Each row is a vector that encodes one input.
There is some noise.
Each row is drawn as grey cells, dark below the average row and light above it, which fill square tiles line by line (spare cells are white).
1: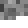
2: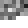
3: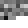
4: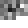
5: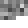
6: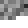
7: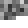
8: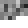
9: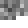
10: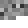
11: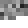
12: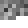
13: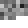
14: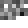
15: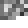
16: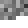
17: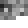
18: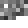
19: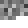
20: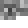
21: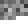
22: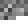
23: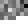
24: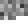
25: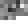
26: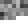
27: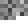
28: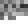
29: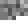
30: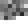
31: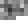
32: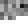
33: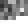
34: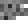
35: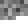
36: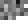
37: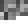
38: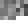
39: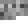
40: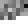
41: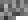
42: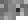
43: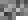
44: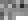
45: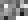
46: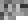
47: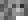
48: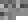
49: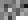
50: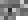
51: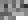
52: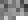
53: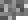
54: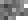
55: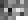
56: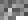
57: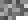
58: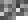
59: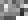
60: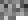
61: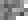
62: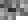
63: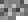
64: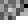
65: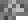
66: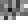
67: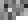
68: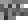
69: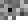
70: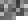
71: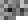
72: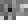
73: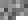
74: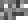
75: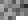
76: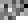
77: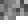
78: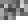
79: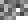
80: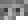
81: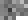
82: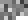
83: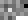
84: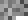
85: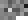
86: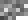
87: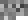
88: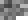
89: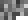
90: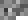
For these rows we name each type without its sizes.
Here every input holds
a point on a line, together with either a fixed value, or a node of a tree.
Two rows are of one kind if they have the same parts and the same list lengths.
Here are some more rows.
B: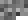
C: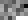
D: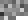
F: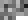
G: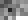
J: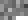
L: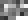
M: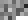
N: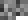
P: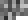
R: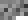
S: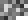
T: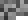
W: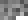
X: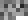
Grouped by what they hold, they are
B, G, L, N, P, S, T
C, D, F, J, M, R, W, X

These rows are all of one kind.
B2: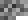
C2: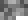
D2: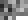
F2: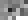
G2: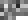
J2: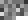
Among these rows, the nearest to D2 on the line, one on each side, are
C2 and G2.
